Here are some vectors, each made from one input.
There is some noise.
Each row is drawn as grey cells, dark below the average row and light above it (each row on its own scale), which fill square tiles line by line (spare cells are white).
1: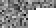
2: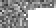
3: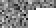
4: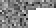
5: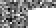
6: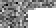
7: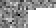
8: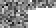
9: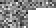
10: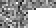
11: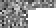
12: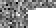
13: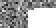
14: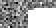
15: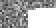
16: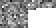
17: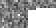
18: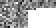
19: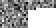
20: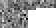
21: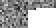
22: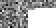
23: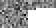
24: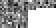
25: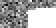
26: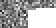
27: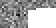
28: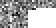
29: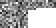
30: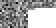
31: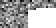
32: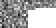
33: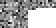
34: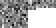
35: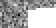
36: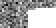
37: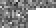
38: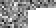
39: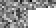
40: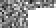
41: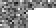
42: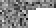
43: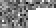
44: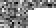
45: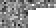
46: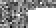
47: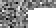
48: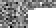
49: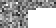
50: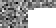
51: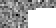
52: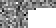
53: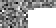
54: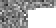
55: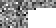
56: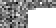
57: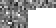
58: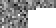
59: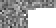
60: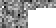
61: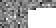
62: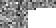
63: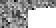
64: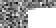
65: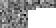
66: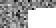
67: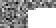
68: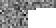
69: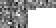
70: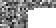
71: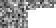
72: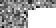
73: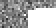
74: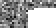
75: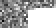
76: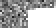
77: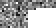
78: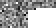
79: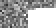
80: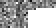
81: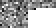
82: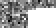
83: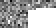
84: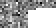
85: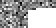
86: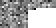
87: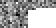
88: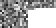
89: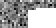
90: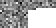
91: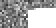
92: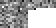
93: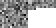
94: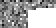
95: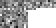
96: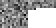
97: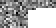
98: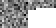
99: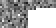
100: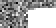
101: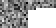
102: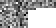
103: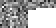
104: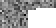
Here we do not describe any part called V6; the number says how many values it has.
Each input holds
a node of a 7-node tree, together with either a fixed value, or one of 5 labels and a value of V6.
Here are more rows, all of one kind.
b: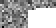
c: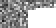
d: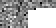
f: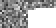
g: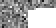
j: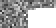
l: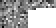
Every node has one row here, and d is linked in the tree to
f and l.
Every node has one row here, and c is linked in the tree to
j.
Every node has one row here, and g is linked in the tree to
b and f.
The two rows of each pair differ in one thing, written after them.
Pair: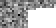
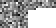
the node of the tree
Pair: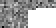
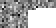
the value of V6
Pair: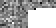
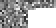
the value of V6
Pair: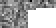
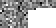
the label
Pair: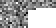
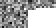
the node of the tree
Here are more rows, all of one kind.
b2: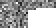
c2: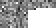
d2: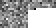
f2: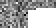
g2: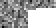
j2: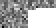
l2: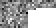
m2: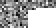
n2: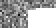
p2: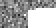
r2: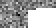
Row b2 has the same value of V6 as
f2 and l2.
